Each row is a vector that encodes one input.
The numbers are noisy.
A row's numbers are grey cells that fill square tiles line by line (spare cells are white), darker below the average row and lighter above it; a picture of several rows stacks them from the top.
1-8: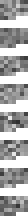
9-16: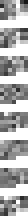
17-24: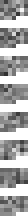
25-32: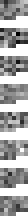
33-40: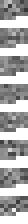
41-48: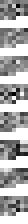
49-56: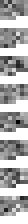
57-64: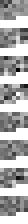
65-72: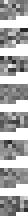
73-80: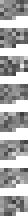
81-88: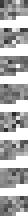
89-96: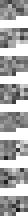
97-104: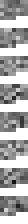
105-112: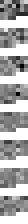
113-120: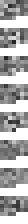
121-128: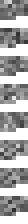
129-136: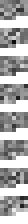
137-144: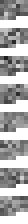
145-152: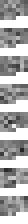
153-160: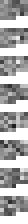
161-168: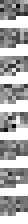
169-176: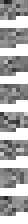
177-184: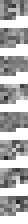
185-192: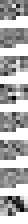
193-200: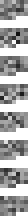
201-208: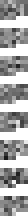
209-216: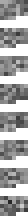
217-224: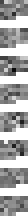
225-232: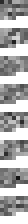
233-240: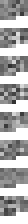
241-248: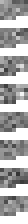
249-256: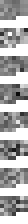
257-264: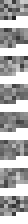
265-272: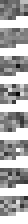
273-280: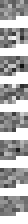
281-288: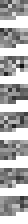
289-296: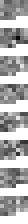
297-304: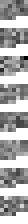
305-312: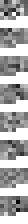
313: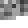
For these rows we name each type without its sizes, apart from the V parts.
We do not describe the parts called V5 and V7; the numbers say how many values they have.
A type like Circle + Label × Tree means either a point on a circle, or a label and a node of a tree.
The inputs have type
List(Line) × (Unit + V5 × V7).
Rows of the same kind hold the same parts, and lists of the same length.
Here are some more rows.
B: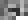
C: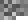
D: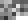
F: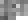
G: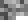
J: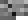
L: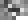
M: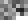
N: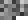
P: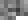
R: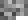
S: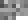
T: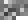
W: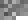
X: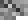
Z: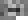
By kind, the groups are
B, R, Z
C, S, T, W, X
D, L, M, N
F
G
J, P

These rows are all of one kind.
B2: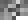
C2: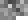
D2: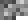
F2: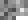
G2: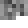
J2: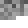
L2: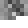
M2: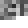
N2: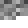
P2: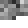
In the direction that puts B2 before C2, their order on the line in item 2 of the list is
B2, L2, N2, G2, J2, F2, M2, C2, D2, P2.
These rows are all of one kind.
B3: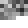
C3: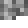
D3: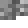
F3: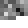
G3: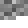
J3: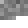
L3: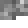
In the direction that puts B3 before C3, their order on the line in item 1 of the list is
G3, D3, J3, L3, B3, F3, C3.
